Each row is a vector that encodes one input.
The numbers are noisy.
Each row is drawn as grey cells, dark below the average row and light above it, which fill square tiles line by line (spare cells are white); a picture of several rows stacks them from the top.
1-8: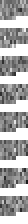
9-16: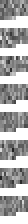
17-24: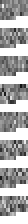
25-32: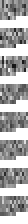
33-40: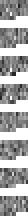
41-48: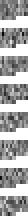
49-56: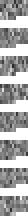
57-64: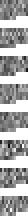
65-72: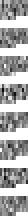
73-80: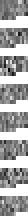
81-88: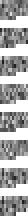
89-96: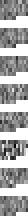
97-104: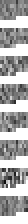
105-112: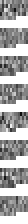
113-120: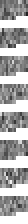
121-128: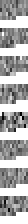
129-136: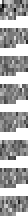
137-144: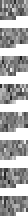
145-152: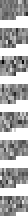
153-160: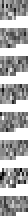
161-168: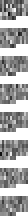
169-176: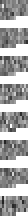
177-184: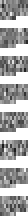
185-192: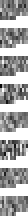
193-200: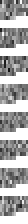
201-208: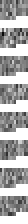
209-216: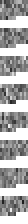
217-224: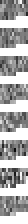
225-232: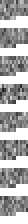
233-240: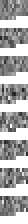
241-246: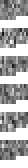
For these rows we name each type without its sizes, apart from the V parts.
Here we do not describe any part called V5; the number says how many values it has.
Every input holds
either a point on a circle, or a fixed value, or a node of a tree and a value of V5.
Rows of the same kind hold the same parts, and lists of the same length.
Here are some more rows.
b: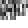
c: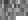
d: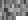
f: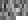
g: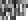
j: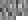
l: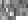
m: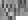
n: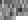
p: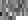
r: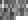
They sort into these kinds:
b, g
c, d, f, j, n, r
l, m, p

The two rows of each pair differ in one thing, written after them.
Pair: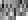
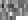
the node of the tree
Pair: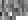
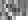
the node of the tree
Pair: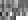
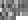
the value of V5
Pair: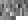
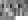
the value of V5
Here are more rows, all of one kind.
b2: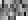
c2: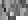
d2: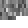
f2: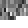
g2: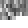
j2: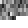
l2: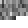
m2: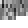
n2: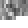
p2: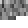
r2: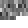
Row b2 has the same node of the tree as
c2, g2 and n2.
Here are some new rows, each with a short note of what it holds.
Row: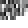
a fixed value
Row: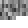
a node of a tree and a value of V5
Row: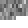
a point on a circle
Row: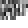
a fixed value
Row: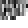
a fixed value
